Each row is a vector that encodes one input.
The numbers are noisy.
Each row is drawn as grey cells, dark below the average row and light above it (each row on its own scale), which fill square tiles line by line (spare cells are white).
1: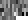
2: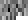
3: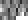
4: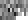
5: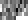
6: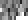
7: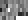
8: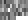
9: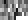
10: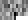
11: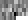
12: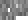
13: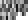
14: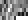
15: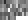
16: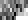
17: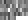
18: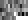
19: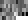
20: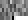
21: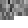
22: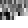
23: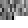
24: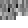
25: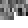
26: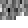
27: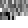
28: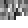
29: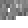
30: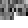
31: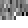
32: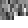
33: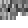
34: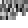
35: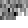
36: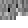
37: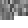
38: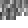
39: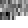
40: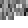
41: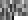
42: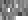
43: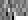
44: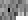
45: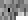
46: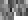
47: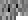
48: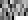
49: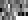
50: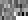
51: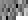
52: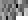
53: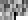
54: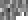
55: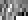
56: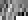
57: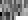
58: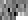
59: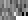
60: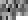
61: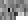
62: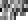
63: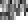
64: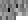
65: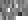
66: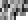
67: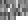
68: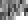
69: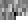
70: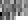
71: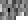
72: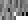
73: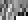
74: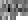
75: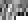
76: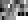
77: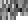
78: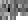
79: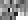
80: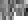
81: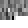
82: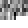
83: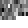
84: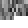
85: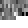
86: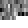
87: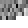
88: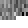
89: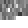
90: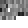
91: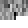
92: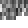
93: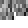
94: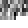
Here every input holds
a point on a 9-point line, together with either a fixed value, or three true/false values.
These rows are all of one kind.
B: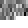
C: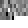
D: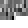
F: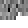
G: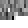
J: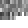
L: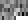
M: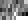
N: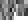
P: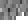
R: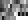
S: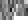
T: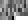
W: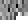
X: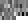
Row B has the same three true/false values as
M, N, P and S.
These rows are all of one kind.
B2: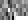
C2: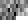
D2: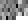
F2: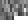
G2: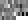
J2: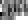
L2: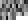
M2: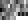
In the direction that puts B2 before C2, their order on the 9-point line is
G2, M2, F2, B2, J2, C2, D2, L2.
